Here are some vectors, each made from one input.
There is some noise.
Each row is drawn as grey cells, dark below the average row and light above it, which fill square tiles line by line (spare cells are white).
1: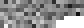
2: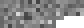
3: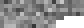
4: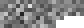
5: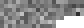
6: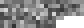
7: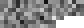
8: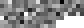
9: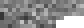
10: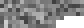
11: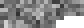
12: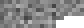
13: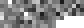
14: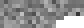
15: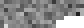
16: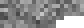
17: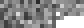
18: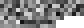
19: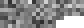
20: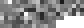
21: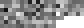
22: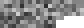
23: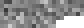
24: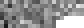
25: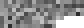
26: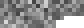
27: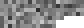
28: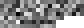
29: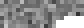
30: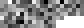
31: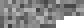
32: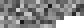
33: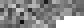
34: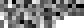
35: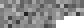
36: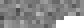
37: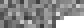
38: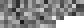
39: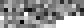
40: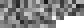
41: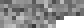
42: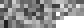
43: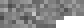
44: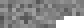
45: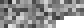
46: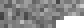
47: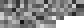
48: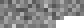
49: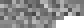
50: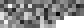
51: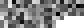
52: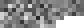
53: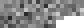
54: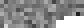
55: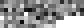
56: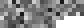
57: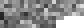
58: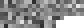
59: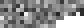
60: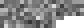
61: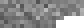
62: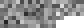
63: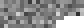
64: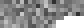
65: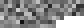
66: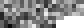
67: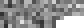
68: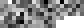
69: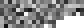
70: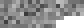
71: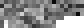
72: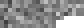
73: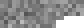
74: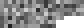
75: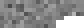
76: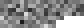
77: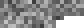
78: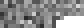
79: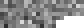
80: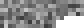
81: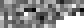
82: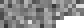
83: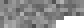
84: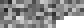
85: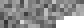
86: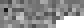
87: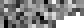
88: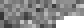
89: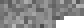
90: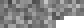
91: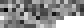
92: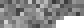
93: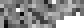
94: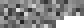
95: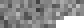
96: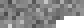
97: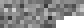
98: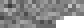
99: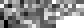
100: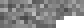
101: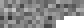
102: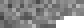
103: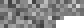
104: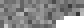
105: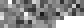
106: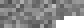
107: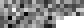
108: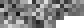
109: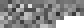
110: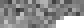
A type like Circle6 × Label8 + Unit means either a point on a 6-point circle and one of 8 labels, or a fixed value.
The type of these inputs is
Label6 × (Tree8 + Unit) + Line7.
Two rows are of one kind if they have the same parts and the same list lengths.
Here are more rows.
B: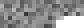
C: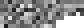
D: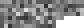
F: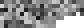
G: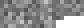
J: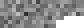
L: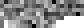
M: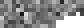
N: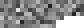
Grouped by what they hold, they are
B, J, L
C, F, M, N
D, G

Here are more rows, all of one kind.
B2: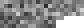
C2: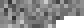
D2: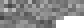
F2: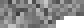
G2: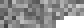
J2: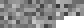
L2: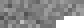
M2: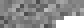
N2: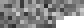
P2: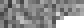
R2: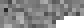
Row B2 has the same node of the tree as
D2 and L2.
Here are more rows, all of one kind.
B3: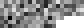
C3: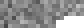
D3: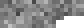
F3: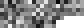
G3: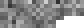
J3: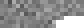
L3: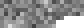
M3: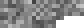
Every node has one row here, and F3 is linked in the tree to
D3.
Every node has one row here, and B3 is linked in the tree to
J3 and M3.
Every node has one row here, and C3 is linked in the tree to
L3.
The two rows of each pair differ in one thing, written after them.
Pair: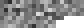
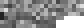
the node of the tree
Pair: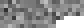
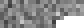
the node of the tree
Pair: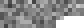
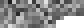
the node of the tree
